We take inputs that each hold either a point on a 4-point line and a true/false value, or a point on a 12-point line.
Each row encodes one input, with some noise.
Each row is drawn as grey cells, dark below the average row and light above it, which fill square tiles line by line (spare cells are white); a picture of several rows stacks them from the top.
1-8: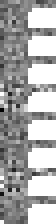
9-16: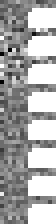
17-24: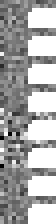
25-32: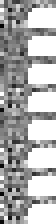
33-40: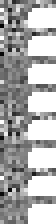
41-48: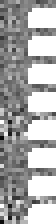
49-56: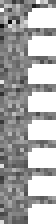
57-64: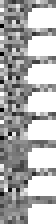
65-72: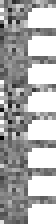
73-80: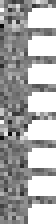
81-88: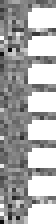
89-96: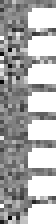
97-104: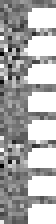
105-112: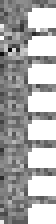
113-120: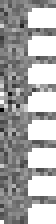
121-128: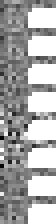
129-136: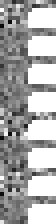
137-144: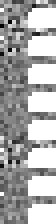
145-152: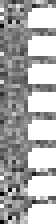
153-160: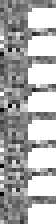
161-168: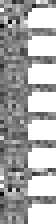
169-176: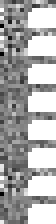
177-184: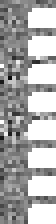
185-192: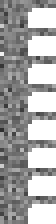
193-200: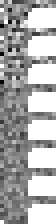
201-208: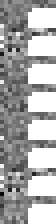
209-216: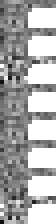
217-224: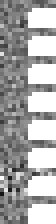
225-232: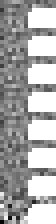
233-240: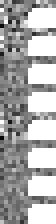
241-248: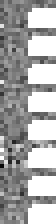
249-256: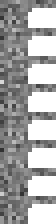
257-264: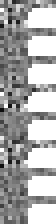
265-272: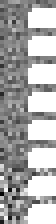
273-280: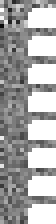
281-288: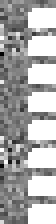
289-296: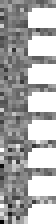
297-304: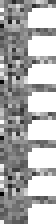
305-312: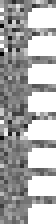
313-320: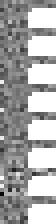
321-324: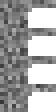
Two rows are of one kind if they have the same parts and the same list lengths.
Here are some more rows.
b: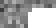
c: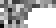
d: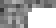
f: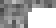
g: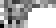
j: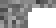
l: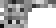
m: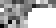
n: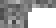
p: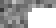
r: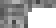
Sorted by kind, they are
b, d, f, j, n, p, r
c, g, l, m

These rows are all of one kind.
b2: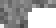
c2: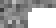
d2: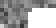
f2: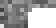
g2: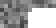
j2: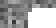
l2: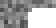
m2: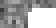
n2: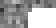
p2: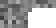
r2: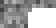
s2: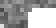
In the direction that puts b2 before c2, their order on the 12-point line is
f2, s2, b2, d2, g2, l2, c2, r2, n2, m2, j2, p2.
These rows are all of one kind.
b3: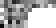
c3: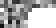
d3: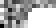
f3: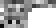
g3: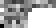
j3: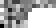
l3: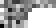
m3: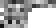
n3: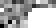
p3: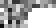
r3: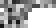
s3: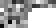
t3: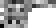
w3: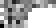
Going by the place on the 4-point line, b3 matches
f3, m3, t3 and w3.
